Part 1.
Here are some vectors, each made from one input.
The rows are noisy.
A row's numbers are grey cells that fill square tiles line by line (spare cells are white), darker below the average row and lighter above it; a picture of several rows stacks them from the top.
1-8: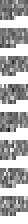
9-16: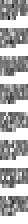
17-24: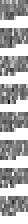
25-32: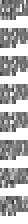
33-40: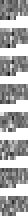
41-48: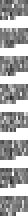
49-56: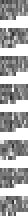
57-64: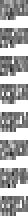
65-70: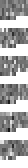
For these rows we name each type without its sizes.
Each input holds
either a point on a line, or four true/false values.
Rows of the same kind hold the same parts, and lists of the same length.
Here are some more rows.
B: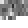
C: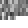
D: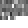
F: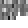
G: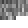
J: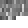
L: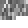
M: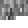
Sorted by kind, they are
B, L
C, D, F, G, J, M

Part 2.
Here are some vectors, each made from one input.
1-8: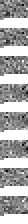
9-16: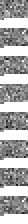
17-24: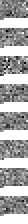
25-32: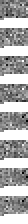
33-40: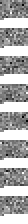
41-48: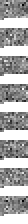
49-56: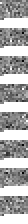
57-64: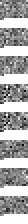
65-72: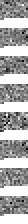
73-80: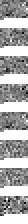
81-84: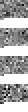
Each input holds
a list of up to two points on a 5-point line.
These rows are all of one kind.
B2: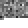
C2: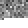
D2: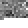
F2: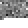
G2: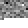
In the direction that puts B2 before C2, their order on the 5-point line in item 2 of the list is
B2, C2, G2, D2, F2.
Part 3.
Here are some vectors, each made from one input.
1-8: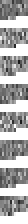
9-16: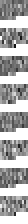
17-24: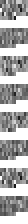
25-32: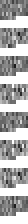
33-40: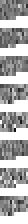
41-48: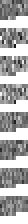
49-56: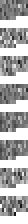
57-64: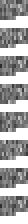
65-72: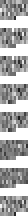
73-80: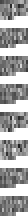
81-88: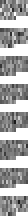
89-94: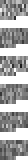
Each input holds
either one of 12 labels, or a point on a 7-point line.
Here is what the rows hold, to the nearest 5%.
About 55% of them hold one of 12 labels. The rest hold a point on a 7-point line.
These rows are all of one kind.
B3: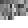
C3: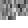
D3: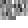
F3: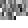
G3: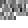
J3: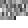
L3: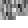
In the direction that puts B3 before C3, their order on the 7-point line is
B3, C3, L3, D3, J3, F3, G3.
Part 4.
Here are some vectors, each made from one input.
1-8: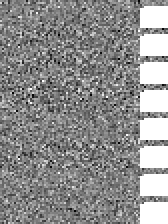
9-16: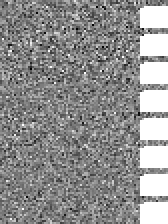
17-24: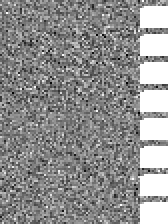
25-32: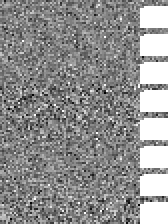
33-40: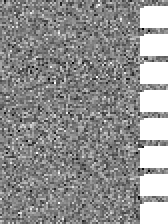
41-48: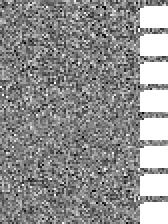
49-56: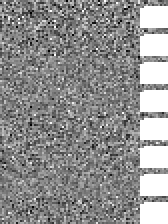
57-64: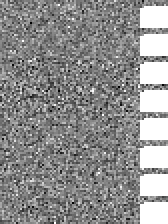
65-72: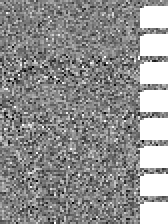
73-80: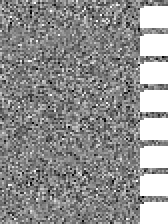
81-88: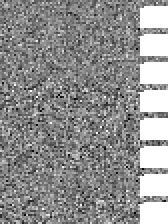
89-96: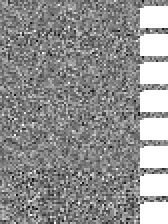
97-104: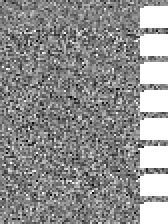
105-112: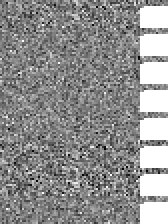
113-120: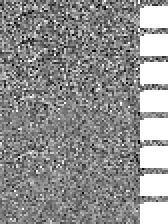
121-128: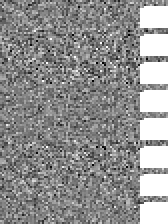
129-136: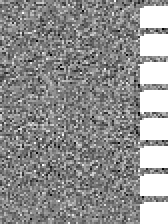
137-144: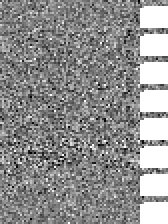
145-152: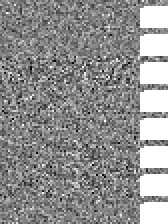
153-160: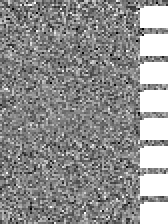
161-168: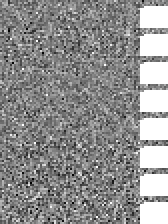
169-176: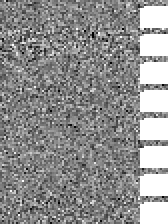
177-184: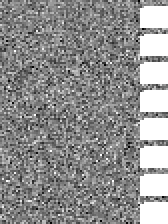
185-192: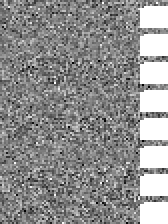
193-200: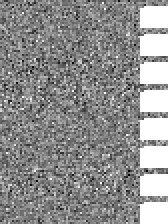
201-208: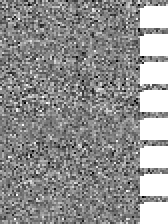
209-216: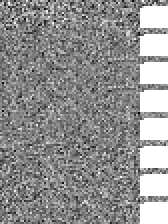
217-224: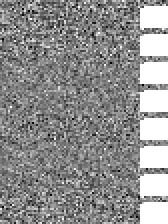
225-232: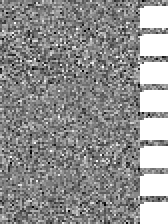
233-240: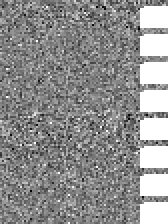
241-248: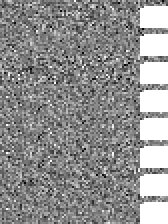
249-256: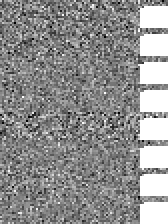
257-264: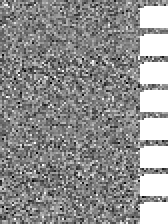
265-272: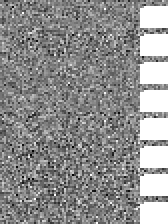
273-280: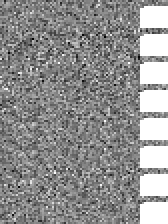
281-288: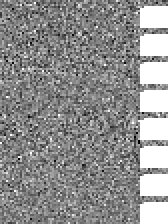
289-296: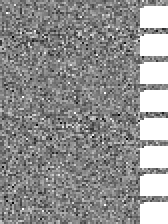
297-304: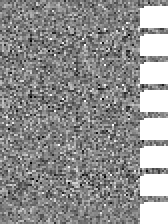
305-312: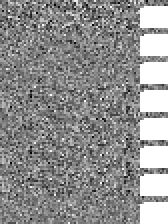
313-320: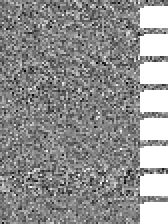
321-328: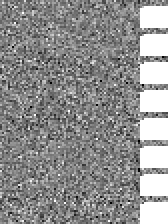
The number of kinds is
2.
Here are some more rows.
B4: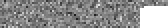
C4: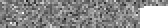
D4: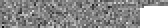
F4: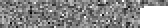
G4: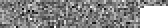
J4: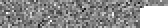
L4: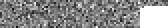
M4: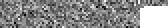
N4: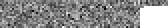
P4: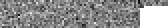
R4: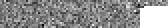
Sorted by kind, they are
B4, C4, D4, J4, P4, R4
F4, G4, L4, M4, N4

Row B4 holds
a point on an 18-point circle.
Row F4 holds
a point on a 9-point line.
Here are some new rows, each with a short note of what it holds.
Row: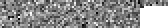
a point on an 18-point circle
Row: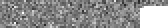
a point on an 18-point circle
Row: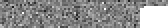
a point on an 18-point circle
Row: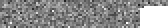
a point on an 18-point circle
